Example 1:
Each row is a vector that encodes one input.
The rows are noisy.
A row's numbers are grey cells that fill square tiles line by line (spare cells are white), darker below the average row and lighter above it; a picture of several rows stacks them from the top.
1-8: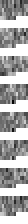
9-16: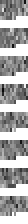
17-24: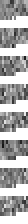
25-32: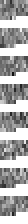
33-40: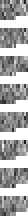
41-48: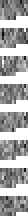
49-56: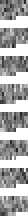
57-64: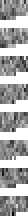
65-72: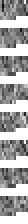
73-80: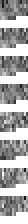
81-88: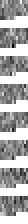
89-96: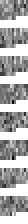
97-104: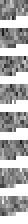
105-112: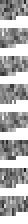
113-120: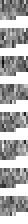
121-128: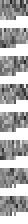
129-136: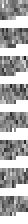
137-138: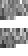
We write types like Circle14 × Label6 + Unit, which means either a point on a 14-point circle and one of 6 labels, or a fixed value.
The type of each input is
Bool × Bool × Bool × Bool × Bool.
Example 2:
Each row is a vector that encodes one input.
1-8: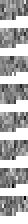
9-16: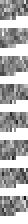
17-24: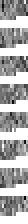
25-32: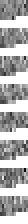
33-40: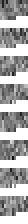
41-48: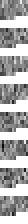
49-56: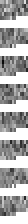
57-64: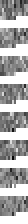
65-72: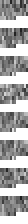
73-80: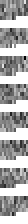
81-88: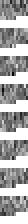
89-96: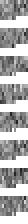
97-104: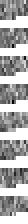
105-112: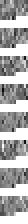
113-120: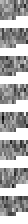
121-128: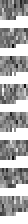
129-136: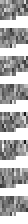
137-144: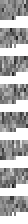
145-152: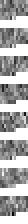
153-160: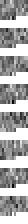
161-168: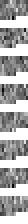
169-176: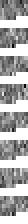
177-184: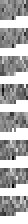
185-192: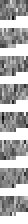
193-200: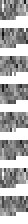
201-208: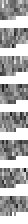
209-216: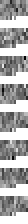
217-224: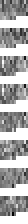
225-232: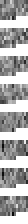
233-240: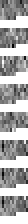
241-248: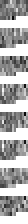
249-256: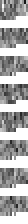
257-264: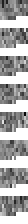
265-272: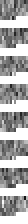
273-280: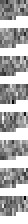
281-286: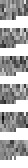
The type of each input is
Bool × Bool × Bool × Bool × Bool.
